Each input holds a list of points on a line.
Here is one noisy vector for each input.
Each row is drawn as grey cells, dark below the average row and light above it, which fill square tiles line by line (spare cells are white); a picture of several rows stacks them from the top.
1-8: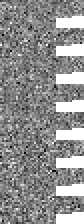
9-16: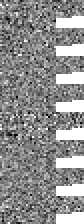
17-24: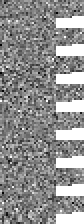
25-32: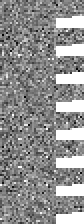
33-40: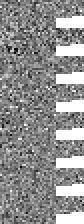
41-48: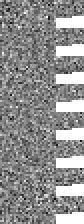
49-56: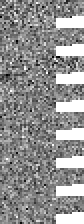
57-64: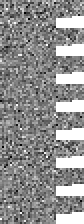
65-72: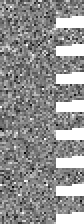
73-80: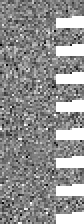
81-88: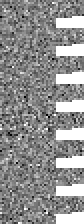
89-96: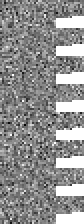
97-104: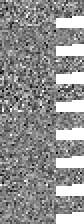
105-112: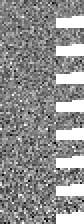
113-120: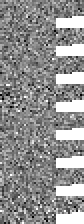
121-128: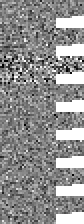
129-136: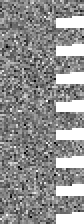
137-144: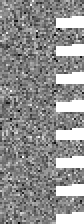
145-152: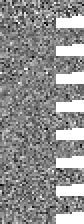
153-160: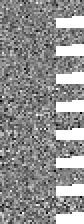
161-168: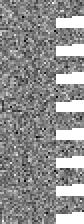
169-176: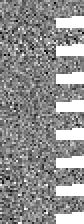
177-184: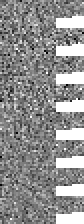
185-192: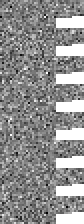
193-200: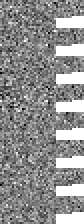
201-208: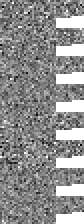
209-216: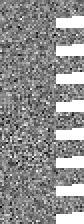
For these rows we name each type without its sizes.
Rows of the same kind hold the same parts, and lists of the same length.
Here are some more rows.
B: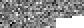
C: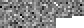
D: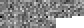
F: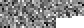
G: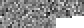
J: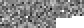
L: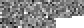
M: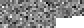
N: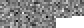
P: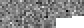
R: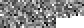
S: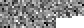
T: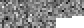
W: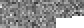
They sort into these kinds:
B, G, M, N, P, T, W
C, D, J
F, R, S
L

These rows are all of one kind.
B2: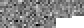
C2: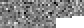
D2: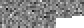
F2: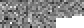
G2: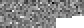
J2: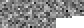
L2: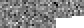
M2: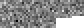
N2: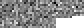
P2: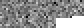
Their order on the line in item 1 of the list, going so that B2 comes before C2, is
D2, J2, M2, B2, G2, N2, L2, P2, C2, F2.
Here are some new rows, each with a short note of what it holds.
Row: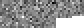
a list of two items
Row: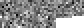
a list of one item
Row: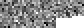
the empty list
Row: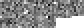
a list of one item
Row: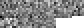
a list of three items
